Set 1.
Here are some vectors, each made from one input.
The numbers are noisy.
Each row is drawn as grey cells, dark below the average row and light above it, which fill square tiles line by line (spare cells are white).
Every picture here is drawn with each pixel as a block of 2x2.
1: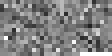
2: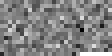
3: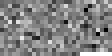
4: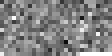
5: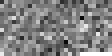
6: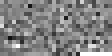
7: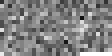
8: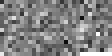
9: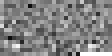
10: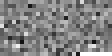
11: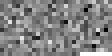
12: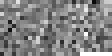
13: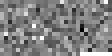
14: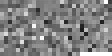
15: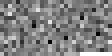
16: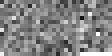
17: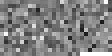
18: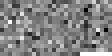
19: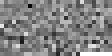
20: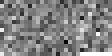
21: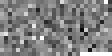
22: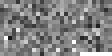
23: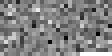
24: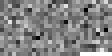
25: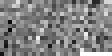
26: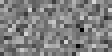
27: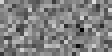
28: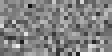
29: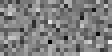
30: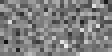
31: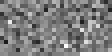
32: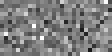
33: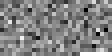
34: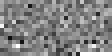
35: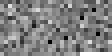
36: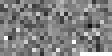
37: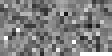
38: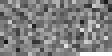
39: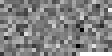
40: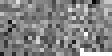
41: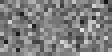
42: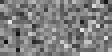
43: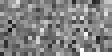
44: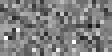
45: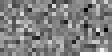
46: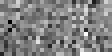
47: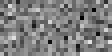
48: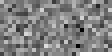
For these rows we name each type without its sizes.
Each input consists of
a label.
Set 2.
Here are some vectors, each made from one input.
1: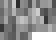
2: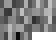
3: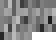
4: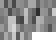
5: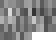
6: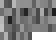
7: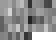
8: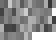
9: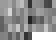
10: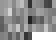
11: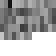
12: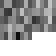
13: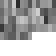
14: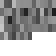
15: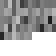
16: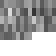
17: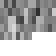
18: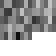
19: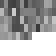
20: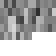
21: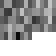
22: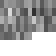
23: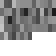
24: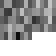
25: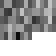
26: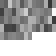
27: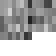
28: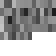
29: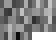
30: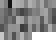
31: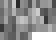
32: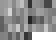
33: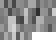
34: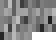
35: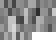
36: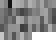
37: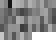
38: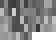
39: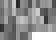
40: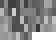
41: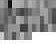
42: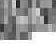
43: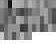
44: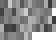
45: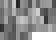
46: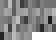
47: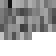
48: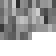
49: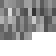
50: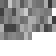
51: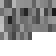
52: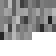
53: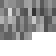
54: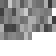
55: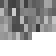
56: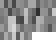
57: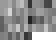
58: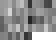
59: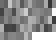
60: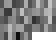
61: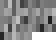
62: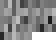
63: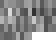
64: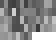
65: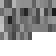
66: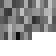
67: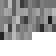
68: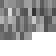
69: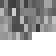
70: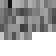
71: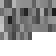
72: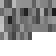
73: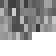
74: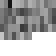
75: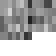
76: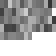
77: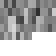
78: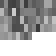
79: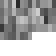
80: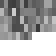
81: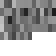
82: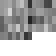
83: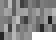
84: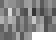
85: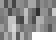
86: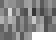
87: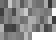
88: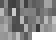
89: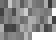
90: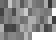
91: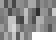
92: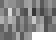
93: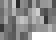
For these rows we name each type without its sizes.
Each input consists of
a label.
